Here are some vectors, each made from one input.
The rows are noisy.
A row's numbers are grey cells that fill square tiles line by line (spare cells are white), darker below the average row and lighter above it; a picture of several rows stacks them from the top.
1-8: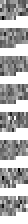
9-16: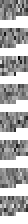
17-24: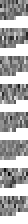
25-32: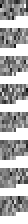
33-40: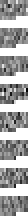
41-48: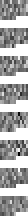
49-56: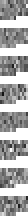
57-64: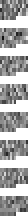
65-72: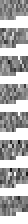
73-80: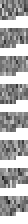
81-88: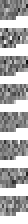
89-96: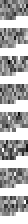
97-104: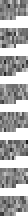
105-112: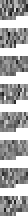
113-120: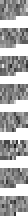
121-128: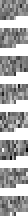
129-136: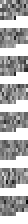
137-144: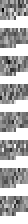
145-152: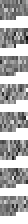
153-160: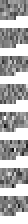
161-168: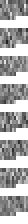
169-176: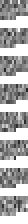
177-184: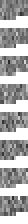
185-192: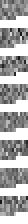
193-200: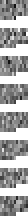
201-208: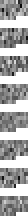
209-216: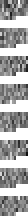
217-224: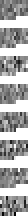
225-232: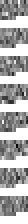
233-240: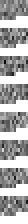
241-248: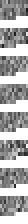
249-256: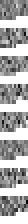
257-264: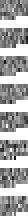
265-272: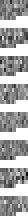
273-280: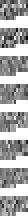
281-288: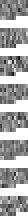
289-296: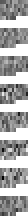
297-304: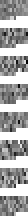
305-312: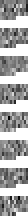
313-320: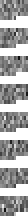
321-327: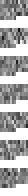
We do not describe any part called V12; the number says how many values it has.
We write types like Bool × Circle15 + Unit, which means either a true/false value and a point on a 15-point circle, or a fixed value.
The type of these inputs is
(Circle17 + Tree17) × V12 + Label10 × Label10.
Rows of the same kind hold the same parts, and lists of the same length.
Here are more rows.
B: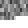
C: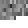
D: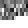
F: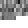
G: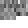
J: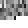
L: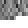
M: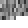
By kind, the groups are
B, D, J
C, F, M
G, L

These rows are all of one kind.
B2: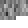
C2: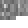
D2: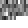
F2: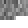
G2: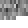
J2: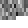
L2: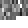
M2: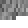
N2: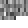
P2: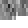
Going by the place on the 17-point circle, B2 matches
C2, F2 and G2.
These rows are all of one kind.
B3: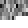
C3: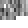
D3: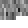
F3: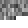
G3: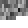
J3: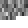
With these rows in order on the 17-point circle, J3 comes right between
B3 and D3.
